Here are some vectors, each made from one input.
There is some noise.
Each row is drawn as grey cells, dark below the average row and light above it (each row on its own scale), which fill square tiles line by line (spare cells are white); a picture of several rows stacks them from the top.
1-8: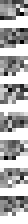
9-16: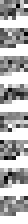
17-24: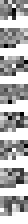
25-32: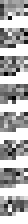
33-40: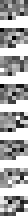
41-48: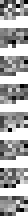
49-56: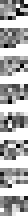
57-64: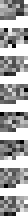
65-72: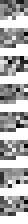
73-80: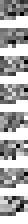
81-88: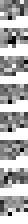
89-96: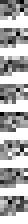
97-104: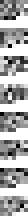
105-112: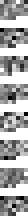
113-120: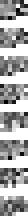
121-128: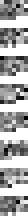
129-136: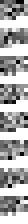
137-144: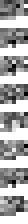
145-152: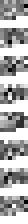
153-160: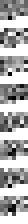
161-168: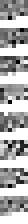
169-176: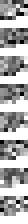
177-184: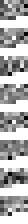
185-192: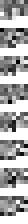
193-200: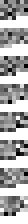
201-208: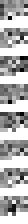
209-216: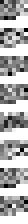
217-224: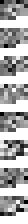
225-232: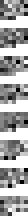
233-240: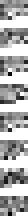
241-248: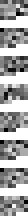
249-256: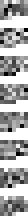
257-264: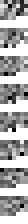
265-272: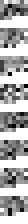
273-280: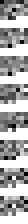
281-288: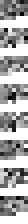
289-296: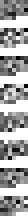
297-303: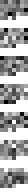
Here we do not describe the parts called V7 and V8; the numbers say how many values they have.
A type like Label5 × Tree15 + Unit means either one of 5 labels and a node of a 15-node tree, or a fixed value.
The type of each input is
(Bool × Line5 + Line11) × V7 + V8 × V8.
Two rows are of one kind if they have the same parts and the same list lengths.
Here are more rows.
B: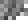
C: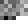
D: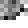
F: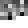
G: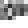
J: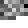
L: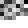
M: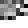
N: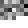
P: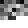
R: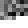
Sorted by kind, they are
B, D, G, N
C, F, J, M, P
L, R

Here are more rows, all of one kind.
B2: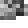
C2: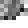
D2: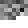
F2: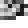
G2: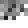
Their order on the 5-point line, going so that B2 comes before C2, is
B2, C2, D2, F2, G2.
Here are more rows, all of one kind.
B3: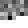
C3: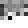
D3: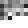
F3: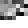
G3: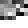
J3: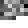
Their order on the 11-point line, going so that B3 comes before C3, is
J3, B3, C3, D3, G3, F3.
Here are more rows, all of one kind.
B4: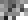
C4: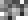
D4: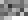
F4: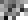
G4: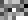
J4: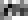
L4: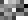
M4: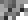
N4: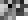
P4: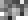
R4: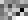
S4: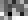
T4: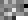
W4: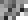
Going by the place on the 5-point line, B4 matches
C4, P4 and T4.
